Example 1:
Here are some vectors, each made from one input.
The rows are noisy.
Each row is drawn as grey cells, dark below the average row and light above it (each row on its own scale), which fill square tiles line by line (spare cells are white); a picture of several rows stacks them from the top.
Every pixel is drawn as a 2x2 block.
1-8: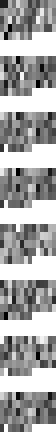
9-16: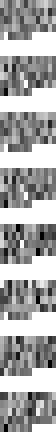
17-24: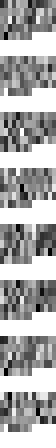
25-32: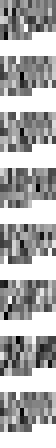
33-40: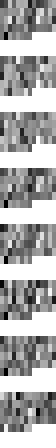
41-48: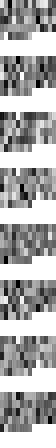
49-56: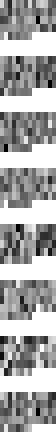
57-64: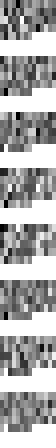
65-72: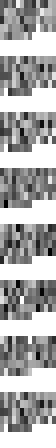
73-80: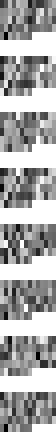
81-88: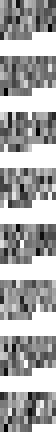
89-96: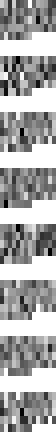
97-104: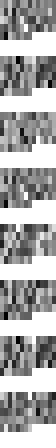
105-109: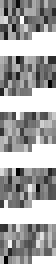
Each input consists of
a point on an 18-point circle.
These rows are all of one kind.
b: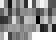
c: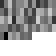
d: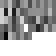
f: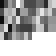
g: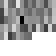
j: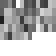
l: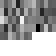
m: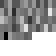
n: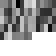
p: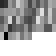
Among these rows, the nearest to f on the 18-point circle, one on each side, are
j and p.
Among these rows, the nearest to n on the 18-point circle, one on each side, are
b and l.
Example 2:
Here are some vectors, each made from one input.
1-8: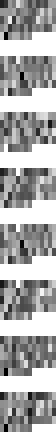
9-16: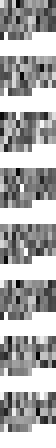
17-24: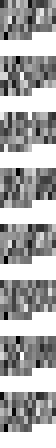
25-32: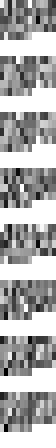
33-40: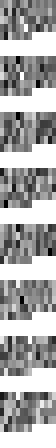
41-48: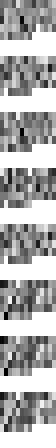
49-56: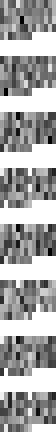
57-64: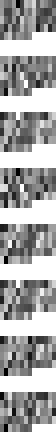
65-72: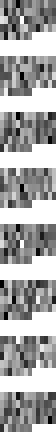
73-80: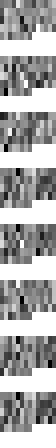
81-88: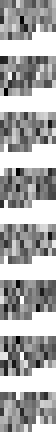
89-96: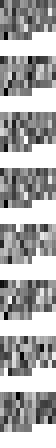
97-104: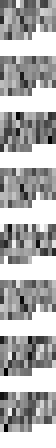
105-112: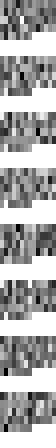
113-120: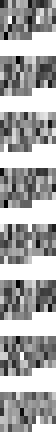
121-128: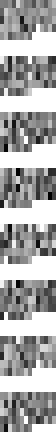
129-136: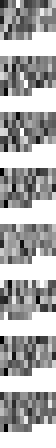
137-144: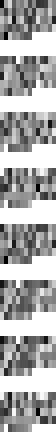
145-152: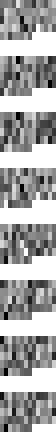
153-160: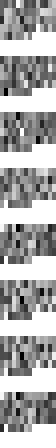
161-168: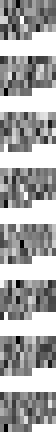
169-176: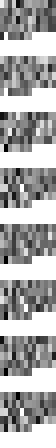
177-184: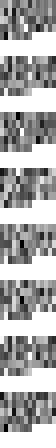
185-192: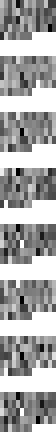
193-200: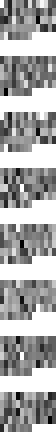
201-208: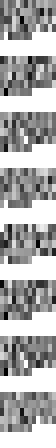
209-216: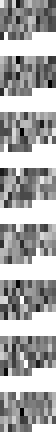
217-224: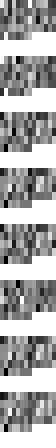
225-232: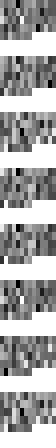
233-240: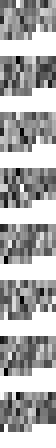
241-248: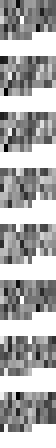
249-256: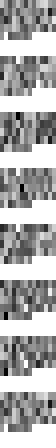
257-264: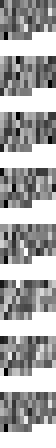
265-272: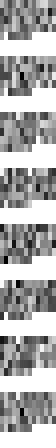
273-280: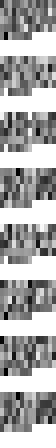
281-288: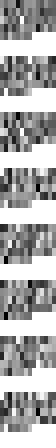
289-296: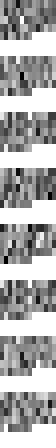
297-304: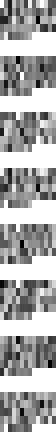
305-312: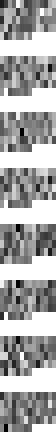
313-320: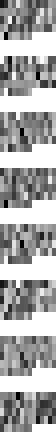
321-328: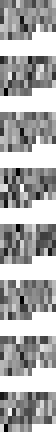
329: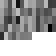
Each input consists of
a point on an 18-point circle.
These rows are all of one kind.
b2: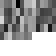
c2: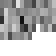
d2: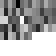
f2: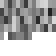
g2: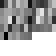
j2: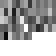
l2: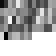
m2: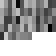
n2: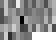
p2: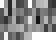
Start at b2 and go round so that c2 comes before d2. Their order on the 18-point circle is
b2, m2, p2, f2, n2, c2, l2, g2, j2, d2.
